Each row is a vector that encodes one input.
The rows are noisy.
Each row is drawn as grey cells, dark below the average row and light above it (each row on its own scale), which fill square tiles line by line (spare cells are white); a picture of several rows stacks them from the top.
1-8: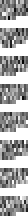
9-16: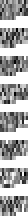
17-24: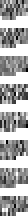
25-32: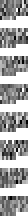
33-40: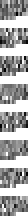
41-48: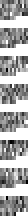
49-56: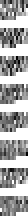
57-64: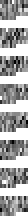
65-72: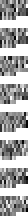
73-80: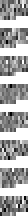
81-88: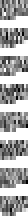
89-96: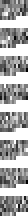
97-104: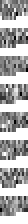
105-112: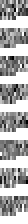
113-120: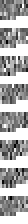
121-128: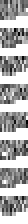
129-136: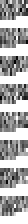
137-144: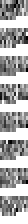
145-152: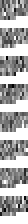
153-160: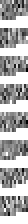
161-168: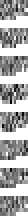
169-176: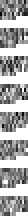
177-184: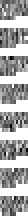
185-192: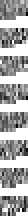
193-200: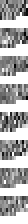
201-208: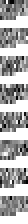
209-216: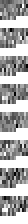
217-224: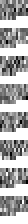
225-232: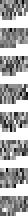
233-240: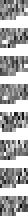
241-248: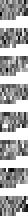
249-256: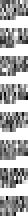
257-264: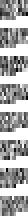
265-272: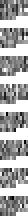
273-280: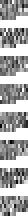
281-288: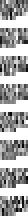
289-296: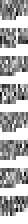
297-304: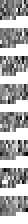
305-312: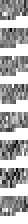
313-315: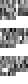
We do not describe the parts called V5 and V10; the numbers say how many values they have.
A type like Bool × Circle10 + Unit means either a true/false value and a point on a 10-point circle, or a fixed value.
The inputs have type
(Label12 + Line7) × V10 + List3(Bool × V5).
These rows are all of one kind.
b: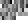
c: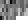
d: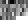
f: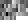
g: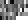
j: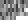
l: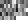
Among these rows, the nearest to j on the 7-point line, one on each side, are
b and l.
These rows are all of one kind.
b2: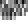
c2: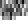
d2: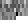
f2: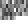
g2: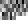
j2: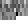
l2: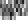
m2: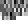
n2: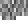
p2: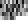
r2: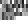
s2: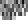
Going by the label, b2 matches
c2, l2 and s2.
